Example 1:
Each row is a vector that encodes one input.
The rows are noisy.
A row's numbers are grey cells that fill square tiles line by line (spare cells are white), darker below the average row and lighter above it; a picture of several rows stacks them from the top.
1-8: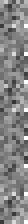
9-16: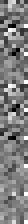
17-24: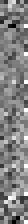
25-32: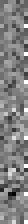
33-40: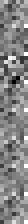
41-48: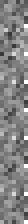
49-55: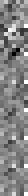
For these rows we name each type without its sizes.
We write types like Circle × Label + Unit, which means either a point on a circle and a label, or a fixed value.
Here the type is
Line.
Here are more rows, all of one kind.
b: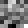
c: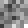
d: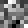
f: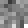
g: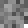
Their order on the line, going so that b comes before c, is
d, b, g, f, c.
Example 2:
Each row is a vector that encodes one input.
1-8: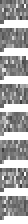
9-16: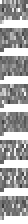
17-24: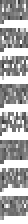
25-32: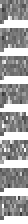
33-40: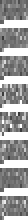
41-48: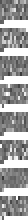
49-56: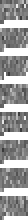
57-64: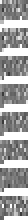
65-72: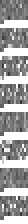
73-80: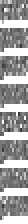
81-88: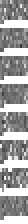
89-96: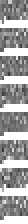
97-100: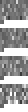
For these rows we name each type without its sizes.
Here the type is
Circle.
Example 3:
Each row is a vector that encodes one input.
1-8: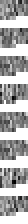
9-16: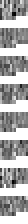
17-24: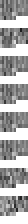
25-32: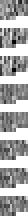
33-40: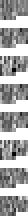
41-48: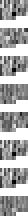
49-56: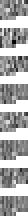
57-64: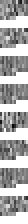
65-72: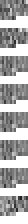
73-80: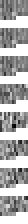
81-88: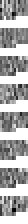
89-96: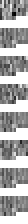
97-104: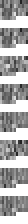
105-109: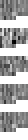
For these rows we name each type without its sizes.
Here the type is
Bool × Bool × Bool.
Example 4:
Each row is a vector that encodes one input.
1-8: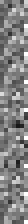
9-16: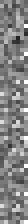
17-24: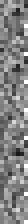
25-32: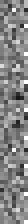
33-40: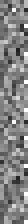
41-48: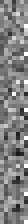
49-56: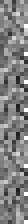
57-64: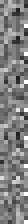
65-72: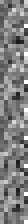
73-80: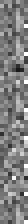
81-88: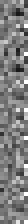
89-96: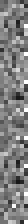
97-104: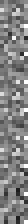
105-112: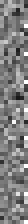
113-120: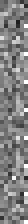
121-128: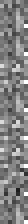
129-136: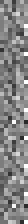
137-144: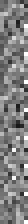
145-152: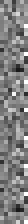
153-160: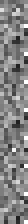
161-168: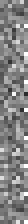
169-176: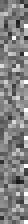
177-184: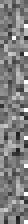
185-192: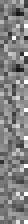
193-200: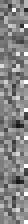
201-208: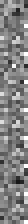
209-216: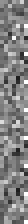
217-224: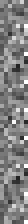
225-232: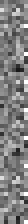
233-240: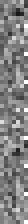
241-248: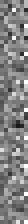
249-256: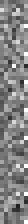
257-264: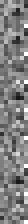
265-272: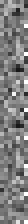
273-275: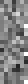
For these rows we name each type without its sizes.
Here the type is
Line.
